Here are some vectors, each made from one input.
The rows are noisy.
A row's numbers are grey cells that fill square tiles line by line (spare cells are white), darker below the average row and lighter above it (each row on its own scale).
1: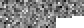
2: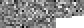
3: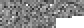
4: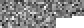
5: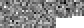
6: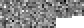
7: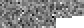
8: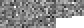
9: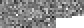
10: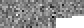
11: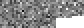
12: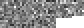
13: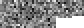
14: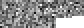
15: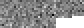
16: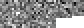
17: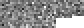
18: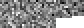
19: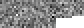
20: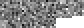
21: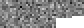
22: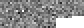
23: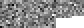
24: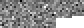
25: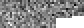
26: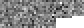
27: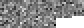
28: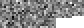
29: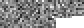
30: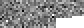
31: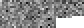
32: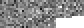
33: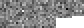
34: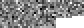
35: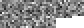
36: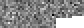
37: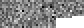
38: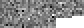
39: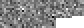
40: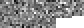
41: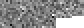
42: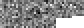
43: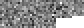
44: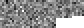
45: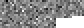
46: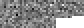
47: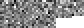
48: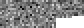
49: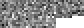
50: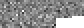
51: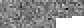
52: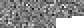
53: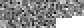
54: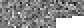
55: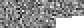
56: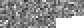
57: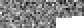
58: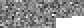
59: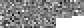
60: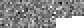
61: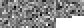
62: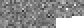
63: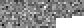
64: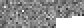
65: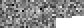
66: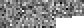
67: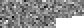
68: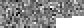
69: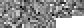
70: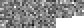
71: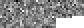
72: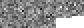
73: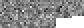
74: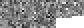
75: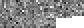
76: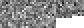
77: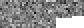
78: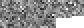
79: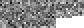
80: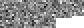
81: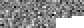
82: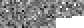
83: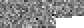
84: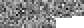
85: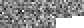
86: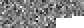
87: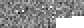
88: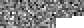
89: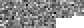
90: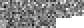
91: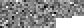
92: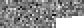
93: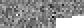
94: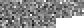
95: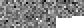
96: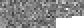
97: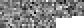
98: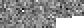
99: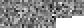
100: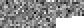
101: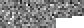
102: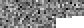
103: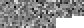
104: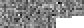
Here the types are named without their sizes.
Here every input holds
a point on a line and a true/false value, together with either a point on a circle, or a fixed value.
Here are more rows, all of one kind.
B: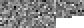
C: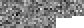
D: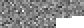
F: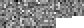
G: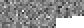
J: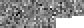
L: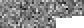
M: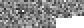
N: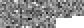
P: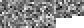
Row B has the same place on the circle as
N and P.
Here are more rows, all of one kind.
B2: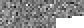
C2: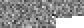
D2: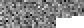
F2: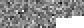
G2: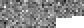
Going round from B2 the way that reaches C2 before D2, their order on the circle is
B2, C2, F2, G2, D2.
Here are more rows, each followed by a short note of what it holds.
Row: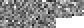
a point on a line and a true/false value
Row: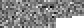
a point on a line and a true/false value
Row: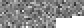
a point on a circle, a point on a line and a true/false value
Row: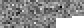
a point on a circle, a point on a line and a true/false value
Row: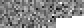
a point on a line and a true/false value
